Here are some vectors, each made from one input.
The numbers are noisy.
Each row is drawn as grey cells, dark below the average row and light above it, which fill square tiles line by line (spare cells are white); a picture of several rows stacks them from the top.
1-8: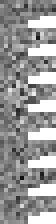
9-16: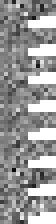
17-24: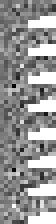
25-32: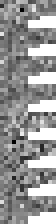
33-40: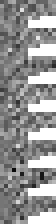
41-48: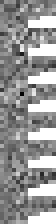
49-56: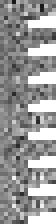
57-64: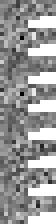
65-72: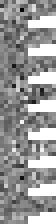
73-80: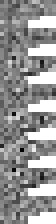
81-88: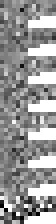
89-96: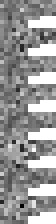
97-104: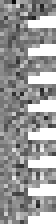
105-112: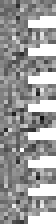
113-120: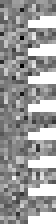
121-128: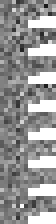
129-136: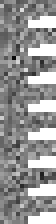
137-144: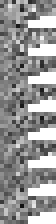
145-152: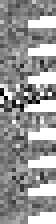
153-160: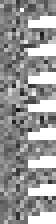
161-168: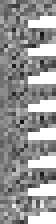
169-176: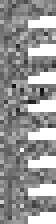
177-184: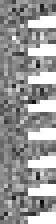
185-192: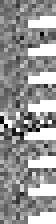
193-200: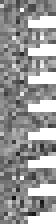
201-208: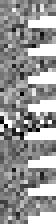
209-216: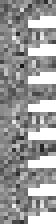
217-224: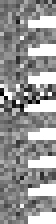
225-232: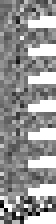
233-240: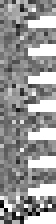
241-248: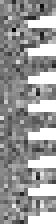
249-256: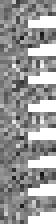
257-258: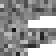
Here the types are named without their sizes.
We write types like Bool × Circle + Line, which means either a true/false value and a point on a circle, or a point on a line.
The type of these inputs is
List(Line).
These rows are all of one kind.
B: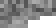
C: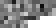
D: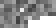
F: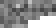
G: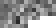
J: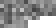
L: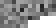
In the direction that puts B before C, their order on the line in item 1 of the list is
G, D, J, B, F, L, C.
